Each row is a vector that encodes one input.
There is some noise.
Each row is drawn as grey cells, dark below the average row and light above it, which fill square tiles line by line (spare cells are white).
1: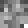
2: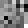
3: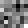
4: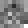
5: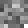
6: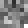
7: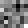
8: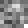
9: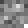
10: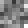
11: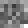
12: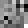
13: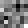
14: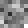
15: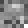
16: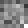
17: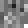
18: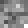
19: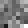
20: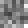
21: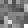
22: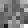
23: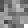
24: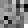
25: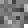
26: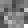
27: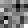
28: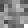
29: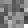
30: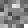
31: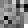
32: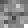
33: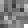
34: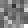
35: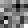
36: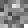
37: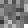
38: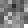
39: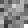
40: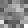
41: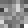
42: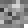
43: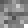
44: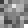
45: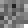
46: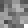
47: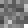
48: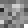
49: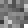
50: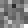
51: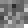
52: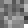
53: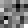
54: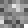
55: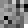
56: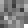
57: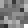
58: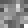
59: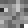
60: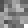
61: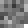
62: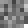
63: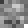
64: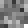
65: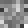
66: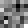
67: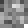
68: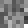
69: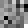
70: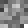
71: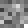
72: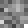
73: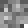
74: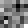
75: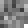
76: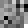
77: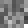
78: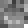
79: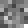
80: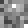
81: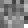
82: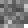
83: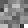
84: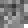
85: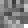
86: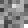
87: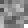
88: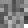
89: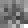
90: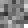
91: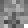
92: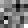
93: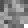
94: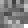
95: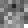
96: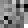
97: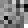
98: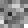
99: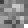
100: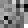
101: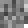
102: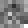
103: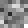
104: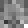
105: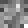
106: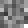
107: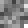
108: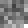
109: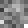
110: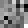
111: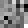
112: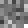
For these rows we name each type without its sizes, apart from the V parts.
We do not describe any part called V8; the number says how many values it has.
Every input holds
a true/false value, together with either a fixed value, or a label and a value of V8.
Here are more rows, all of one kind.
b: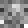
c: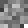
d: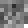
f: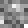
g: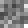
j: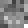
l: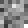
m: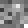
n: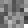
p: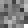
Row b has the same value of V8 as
f and g.
